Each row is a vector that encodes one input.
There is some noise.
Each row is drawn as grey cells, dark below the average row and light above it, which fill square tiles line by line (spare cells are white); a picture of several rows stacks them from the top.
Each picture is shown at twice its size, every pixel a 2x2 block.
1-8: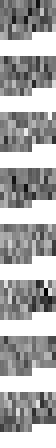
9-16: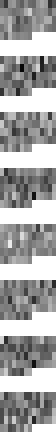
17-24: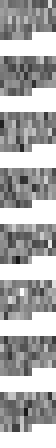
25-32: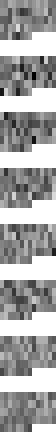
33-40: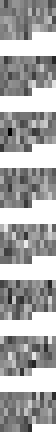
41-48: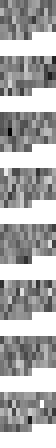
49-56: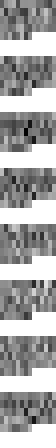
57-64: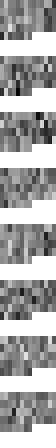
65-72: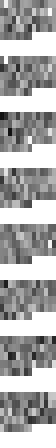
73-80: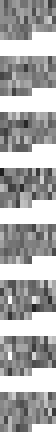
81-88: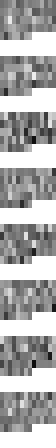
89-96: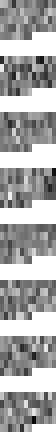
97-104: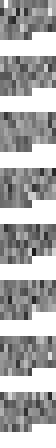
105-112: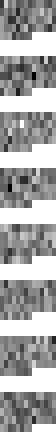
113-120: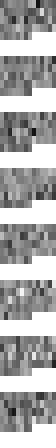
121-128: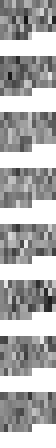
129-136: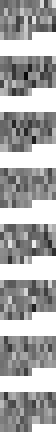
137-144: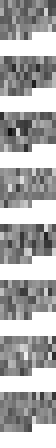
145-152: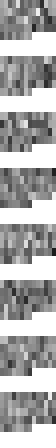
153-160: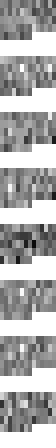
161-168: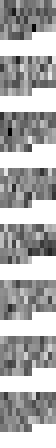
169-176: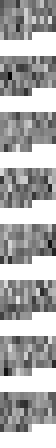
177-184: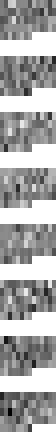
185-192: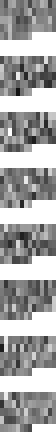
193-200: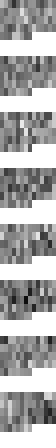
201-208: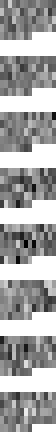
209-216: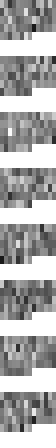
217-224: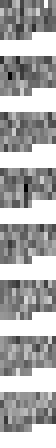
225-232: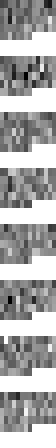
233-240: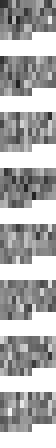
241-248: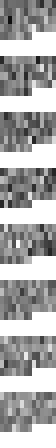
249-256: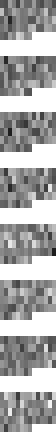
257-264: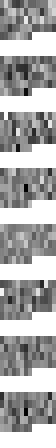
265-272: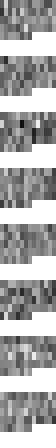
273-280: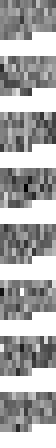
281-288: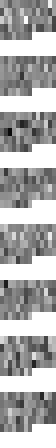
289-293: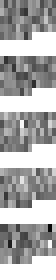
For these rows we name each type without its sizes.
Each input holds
a point on a line and a true/false value, together with either a point on a line, or a list of points on a circle.
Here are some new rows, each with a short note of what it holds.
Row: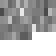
a point on a line and a true/false value, together with a list of two items
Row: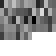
a point on each of two lines and a true/false value
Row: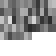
a point on a line and a true/false value, together with the empty list
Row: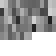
a point on a line and a true/false value, together with the empty list
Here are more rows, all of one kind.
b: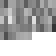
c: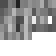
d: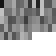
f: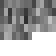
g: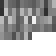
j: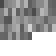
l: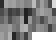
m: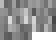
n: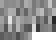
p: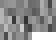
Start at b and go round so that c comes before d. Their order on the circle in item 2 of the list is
b, c, n, f, g, d, j, p, l, m.
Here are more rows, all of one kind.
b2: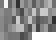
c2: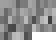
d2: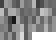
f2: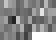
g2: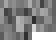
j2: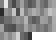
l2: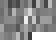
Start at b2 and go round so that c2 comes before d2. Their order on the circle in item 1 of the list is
b2, f2, g2, c2, d2, l2, j2.
